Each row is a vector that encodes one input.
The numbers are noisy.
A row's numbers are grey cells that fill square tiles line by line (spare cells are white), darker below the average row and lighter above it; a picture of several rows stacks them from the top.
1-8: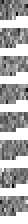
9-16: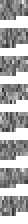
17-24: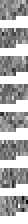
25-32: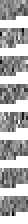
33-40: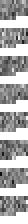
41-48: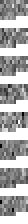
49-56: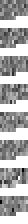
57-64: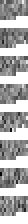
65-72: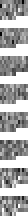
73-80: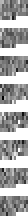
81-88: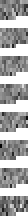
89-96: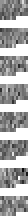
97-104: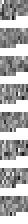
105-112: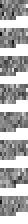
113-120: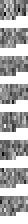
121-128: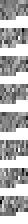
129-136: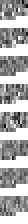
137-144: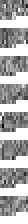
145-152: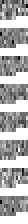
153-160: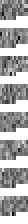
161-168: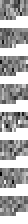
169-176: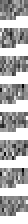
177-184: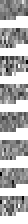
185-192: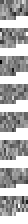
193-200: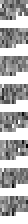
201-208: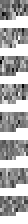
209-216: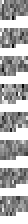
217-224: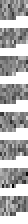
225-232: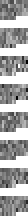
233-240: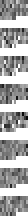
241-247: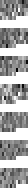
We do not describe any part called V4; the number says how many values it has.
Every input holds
one of 7 labels, together with a list of up to two items, each one of 5 labels and a value of V4.
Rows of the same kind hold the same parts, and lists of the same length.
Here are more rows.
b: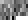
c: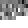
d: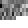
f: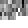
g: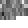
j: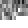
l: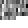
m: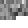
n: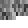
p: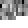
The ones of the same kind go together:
b, d
c, f, j, l, p
g, m, n

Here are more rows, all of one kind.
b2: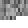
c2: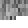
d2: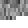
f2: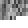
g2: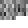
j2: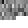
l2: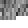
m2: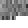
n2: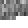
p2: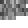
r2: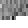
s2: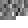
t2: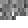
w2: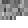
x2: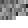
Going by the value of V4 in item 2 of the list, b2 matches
d2, n2, p2 and x2.
